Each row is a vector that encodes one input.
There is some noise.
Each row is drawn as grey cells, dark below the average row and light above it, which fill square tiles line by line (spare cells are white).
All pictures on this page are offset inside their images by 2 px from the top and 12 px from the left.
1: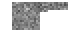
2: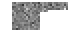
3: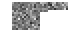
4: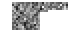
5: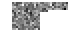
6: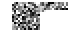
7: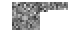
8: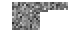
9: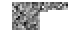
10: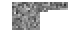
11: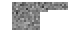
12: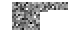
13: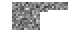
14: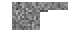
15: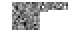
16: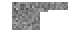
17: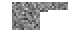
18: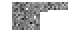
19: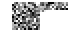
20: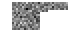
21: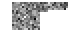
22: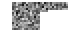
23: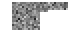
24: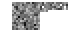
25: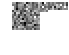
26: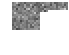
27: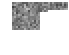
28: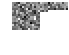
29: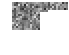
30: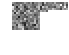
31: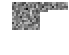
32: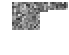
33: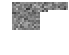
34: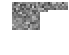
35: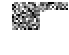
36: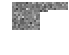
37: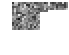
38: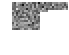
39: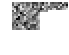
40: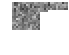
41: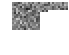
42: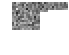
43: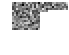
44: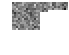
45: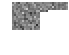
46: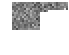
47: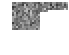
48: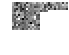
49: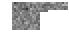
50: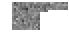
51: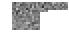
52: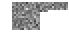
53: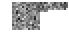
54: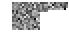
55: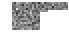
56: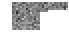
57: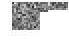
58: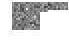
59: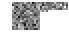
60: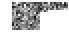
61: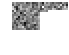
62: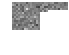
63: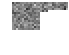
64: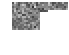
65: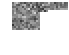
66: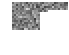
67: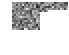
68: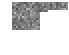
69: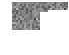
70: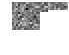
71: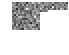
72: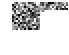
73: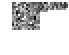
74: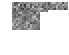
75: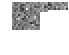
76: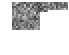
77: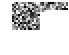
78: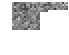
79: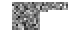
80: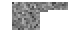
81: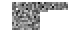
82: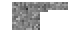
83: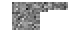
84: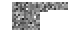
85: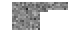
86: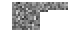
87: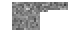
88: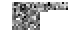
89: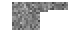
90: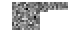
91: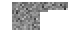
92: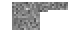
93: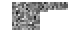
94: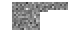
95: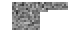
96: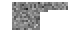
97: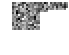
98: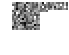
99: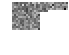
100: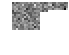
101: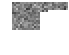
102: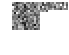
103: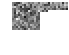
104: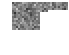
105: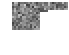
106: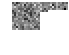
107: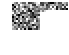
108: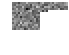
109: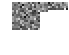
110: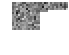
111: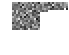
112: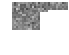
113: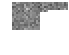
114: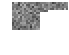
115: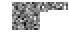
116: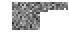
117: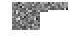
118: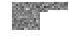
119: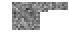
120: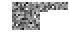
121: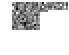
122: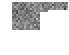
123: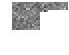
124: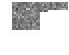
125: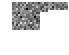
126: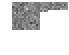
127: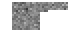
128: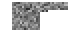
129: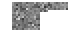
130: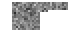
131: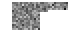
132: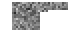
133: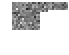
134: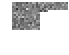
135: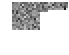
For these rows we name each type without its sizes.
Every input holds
a list of items, each a point on a line and a true/false value.
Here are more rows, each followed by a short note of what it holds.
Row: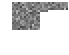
a list of two items
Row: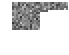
a list of two items
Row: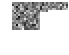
a list of one item
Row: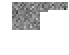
a list of three items
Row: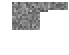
a list of two items
